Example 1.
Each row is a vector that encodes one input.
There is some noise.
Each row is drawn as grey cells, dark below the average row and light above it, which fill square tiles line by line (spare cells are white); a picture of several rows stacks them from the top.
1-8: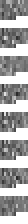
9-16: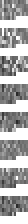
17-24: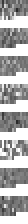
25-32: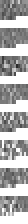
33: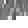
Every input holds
three true/false values.
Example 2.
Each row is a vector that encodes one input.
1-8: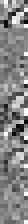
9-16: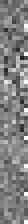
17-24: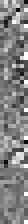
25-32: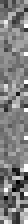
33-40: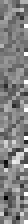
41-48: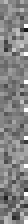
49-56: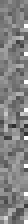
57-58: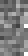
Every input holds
a point on an 8-point line.
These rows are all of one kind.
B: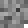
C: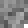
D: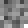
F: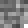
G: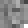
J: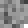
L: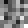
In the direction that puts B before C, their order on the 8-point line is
J, G, F, B, D, L, C.
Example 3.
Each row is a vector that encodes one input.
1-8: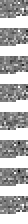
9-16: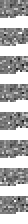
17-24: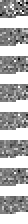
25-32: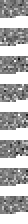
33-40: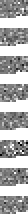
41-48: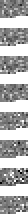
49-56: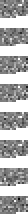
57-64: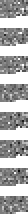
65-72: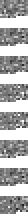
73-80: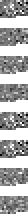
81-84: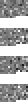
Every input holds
either a fixed value, or three true/false values.
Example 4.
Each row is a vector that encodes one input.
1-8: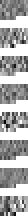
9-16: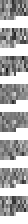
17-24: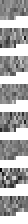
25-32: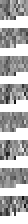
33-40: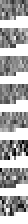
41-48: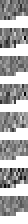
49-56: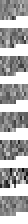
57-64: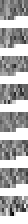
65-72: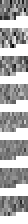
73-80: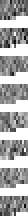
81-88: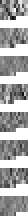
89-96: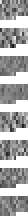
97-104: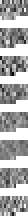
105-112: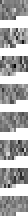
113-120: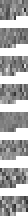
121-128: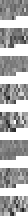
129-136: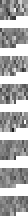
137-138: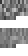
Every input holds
either a fixed value, or three true/false values.
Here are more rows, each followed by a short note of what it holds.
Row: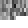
a fixed value
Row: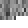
three true/false values
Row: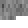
three true/false values
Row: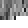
three true/false values
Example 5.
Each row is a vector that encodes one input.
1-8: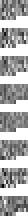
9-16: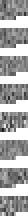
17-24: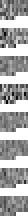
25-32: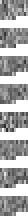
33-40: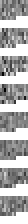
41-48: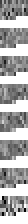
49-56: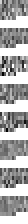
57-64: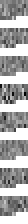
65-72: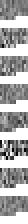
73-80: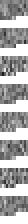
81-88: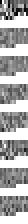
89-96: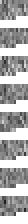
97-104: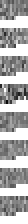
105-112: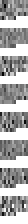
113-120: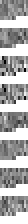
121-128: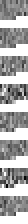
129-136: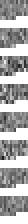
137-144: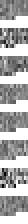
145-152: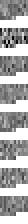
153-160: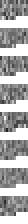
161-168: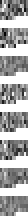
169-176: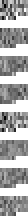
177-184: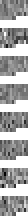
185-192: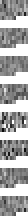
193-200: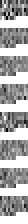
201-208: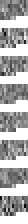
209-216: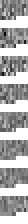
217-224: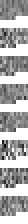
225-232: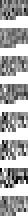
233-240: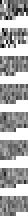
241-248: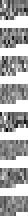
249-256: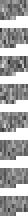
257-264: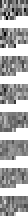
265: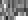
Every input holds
a point on a 14-point line.
